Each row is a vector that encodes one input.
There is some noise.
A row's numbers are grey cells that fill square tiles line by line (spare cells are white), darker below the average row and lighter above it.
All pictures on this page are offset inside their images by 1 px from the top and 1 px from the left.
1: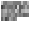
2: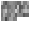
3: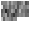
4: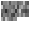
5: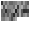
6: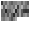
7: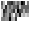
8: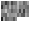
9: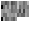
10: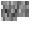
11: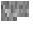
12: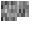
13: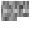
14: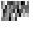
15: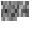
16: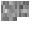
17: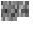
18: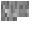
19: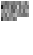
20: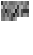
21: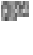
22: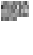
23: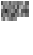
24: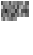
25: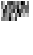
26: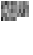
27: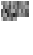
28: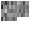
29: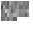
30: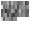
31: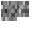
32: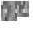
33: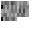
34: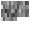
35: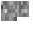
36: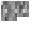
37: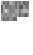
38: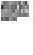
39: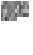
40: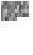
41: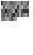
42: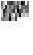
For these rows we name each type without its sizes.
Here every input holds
a list of points on a line.
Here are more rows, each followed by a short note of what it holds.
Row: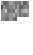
a list of two items
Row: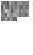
a list of two items
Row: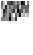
the empty list
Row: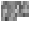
a list of two items
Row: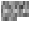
a list of two items
